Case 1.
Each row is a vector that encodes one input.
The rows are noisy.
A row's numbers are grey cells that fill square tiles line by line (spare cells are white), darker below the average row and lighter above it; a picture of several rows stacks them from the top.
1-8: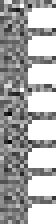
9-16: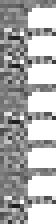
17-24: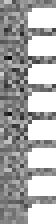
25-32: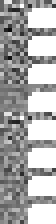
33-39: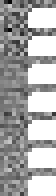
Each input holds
a point on a 5-point line.
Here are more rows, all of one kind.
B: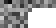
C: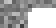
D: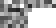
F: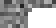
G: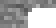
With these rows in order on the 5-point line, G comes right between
C and F.
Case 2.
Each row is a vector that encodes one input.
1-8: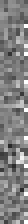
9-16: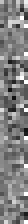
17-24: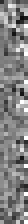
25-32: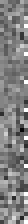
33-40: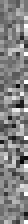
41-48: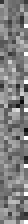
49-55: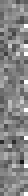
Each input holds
either a fixed value, or a node of a 10-node tree.
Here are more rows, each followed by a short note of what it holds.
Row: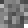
a fixed value
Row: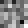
a fixed value
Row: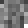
a fixed value
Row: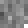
a node of a 10-node tree
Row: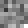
a node of a 10-node tree
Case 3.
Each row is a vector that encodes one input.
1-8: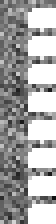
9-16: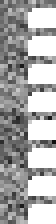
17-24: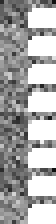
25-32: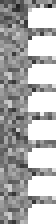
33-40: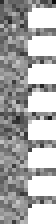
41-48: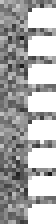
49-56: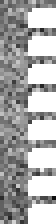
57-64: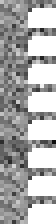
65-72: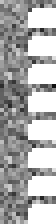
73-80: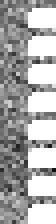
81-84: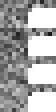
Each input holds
three true/false values.
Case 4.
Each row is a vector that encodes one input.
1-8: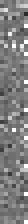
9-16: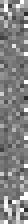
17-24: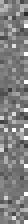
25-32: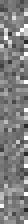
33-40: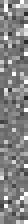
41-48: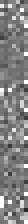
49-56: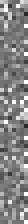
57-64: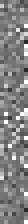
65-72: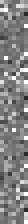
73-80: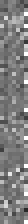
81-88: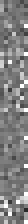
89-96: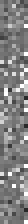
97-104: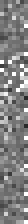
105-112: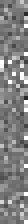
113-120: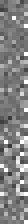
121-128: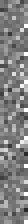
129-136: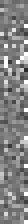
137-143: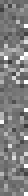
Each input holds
either a fixed value, or four true/false values.
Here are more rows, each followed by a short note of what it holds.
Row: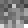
a fixed value
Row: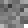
four true/false values
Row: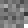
four true/false values
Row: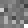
four true/false values
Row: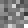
a fixed value
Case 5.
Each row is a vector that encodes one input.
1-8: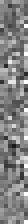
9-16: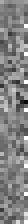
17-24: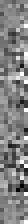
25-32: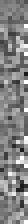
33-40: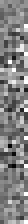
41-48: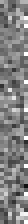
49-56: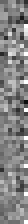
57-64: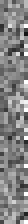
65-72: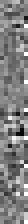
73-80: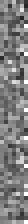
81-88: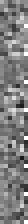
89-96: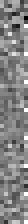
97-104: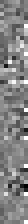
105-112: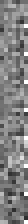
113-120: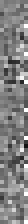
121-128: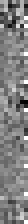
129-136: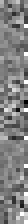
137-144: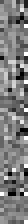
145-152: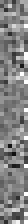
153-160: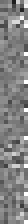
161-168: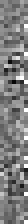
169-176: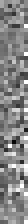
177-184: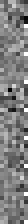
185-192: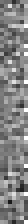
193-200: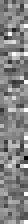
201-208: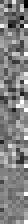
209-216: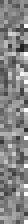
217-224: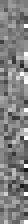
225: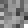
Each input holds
either a fixed value, or a node of a 15-node tree.
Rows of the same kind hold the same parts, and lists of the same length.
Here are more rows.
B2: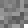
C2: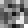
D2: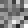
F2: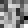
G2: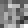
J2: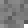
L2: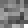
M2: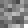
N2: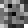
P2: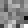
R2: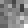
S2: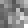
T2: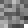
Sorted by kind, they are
B2, C2, F2, G2, J2, L2, M2, P2, R2, S2, T2
D2, N2

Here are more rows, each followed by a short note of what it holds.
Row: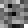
a fixed value
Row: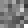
a node of a 15-node tree
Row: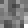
a fixed value
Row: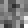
a fixed value
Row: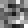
a fixed value
